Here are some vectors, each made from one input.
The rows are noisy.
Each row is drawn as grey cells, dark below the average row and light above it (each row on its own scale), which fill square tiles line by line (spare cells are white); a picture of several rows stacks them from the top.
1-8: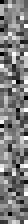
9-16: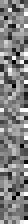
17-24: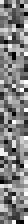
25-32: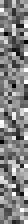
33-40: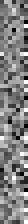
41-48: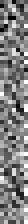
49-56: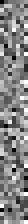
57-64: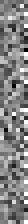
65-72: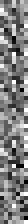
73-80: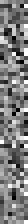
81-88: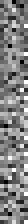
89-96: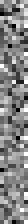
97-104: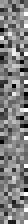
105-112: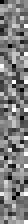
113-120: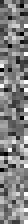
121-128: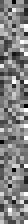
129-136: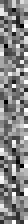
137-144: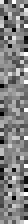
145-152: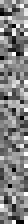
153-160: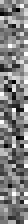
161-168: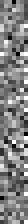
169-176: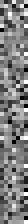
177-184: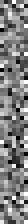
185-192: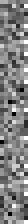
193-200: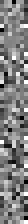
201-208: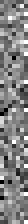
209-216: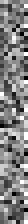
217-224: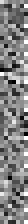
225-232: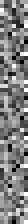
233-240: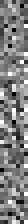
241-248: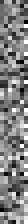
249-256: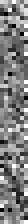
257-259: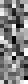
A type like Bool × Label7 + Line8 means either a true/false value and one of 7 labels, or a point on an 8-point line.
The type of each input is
List2(Line9) + Tree11.
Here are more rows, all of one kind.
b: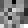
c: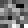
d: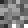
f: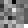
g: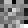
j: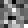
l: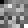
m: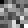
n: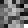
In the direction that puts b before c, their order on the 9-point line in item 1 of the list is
b, g, f, j, n, c, d, m, l.
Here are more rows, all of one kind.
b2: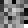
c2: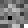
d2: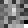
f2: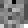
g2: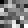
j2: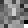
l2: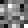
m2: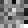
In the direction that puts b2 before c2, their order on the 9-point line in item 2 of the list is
l2, j2, d2, m2, b2, c2, f2, g2.
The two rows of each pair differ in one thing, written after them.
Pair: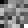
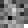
the place on the 9-point line in item 1 of the list
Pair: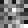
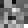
the place on the 9-point line in item 2 of the list
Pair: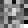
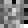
the place on the 9-point line in item 1 of the list
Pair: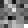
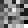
the place on the 9-point line in item 2 of the list
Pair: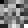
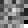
the place on the 9-point line in item 1 of the list
